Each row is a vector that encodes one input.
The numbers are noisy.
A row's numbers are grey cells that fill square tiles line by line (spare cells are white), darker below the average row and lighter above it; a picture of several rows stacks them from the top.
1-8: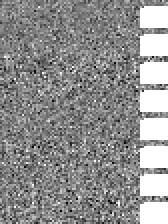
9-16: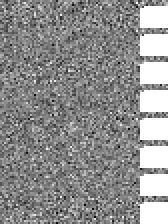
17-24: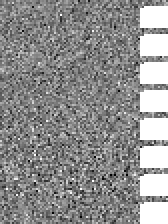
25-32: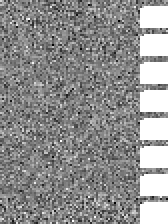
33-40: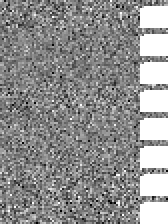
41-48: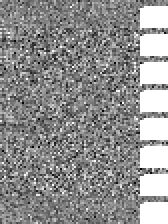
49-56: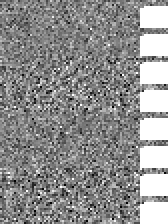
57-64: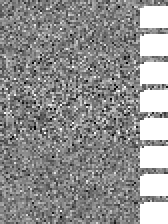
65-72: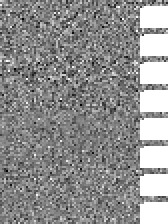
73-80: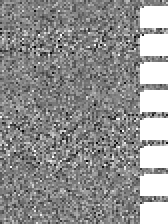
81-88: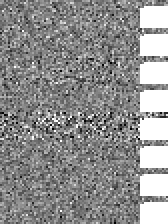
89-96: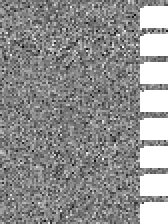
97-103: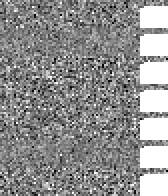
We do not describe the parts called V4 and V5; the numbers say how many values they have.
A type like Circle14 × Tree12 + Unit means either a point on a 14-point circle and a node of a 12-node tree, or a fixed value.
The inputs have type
Bool × V4 + (Circle6 + Unit) × V5.
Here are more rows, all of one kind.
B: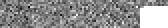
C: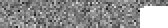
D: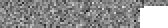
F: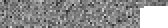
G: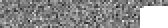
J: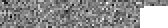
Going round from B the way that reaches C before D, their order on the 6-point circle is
B, F, C, D, G, J.
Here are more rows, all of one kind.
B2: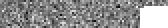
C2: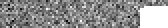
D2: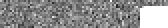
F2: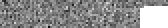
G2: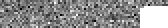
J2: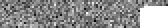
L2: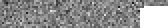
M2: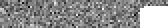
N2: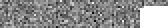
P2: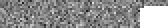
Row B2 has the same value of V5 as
D2, G2 and N2.
